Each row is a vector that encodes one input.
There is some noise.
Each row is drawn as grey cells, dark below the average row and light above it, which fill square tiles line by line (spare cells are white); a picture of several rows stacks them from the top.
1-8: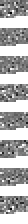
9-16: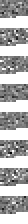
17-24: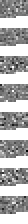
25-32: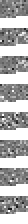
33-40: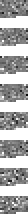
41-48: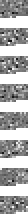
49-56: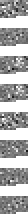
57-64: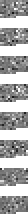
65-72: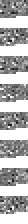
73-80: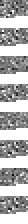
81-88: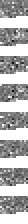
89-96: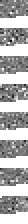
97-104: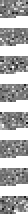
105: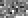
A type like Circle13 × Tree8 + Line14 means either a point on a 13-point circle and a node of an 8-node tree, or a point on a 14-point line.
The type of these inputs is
Line8 + Line12 × Line13.
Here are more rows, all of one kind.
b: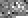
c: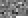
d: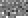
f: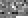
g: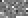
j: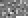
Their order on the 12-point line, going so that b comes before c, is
b, f, c, j, d, g.
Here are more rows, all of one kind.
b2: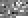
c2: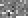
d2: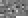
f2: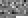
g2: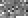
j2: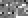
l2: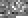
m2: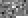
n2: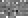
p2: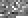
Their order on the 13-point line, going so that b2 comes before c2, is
g2, b2, c2, n2, d2, p2, l2, j2, f2, m2.
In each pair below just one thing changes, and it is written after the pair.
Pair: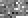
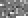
the place on the 12-point line
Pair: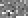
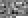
the place on the 12-point line
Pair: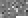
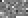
the place on the 12-point line
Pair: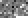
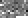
the place on the 12-point line
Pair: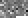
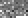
the place on the 13-point line
